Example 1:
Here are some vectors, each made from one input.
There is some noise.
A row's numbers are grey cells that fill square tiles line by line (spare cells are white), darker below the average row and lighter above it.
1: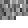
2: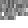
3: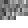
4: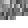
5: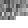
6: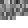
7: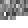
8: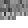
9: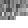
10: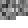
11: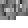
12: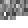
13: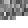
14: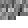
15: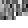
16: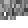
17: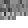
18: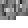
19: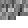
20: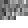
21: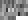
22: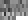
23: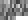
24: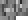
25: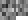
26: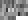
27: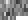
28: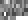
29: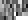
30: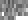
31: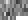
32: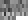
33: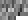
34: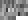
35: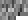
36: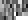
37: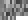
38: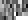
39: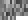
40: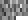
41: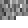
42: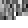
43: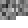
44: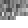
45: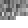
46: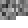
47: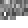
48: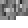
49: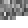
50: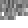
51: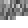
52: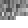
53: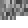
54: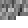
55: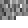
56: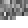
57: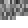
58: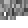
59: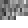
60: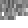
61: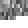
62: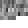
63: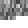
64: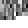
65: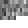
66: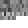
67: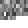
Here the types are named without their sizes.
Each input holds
either a point on a circle, or a fixed value, or a node of a tree.
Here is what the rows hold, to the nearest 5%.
About 60% of them hold a point on a circle. About 10% of them hold a fixed value. The rest hold a node of a tree.
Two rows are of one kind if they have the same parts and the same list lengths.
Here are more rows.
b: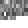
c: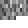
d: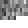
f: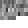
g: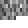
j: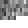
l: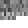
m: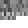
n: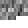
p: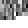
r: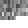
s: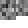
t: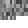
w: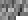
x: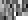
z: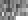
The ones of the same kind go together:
b, t
c, d, f, g, j, l, m, n, r, s, w, z
p, x

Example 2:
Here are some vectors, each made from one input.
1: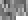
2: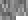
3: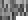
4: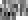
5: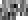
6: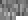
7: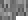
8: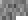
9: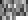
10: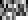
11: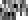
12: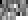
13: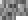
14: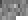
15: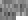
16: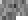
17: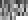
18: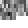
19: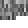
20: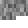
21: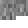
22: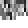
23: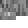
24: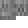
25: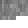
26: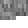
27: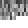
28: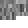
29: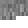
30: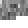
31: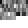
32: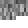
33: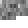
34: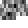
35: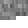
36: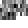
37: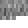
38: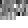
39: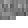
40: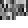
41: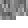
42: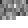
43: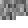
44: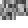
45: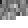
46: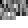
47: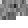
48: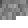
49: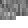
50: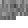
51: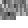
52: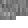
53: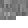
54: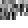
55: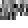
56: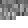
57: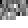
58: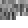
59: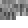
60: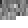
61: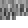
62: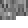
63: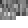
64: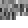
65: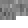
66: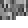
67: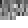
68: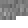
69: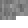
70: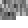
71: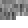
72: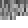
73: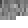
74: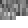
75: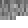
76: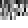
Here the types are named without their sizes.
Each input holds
a true/false value, together with either a fixed value, or a point on each of two lines.
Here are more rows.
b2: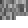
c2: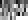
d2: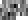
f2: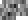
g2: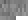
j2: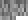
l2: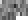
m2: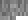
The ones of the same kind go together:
b2, c2, g2, j2, l2, m2
d2, f2

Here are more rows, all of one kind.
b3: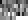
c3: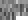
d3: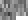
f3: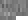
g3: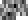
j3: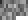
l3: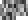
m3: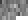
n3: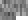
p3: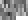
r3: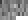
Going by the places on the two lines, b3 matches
c3 and r3.
